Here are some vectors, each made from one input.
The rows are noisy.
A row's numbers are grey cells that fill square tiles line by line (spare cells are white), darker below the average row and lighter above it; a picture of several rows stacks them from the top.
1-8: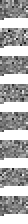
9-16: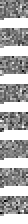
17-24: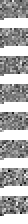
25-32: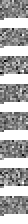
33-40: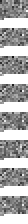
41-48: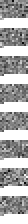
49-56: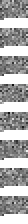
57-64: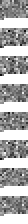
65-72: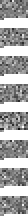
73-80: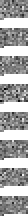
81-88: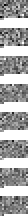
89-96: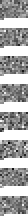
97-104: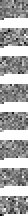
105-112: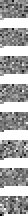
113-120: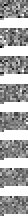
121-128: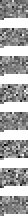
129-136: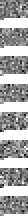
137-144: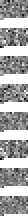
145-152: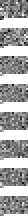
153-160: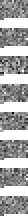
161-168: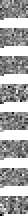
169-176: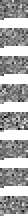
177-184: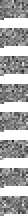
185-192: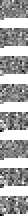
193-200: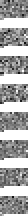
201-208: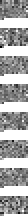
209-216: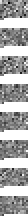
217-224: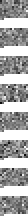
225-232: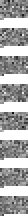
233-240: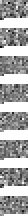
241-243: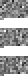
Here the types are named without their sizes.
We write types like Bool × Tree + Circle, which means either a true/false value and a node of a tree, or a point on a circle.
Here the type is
Bool × (Tree + Unit) + Circle + Line.
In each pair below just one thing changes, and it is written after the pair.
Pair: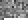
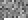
the true/false value
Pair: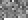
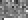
the true/false value
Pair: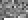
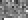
the node of the tree
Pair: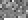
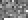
the true/false value
